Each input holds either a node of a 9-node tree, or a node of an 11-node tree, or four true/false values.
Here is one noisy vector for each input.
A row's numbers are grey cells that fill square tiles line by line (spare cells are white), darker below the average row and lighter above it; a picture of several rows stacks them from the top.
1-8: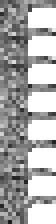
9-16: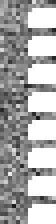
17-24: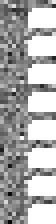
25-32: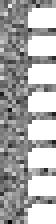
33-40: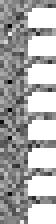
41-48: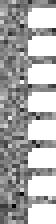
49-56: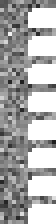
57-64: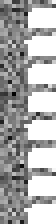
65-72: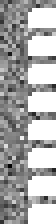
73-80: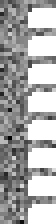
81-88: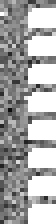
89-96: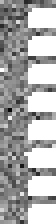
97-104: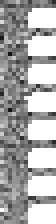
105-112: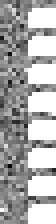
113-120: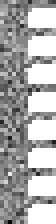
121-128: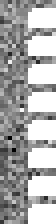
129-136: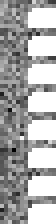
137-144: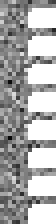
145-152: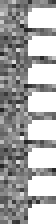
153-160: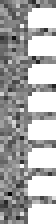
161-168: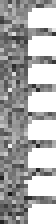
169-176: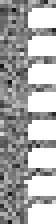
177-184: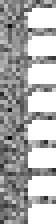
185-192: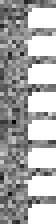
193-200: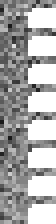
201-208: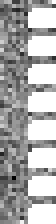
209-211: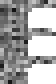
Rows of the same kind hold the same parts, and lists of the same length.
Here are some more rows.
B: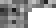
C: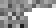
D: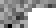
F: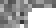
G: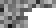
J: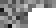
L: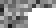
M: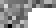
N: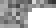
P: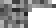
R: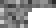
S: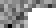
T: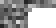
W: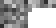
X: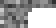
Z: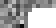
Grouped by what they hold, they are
B, P, T, W
C, D, G, J, L, M, S
F, N, R, X, Z

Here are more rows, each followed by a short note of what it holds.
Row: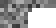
four true/false values
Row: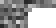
a node of a 9-node tree
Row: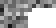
a node of an 11-node tree
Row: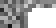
a node of an 11-node tree
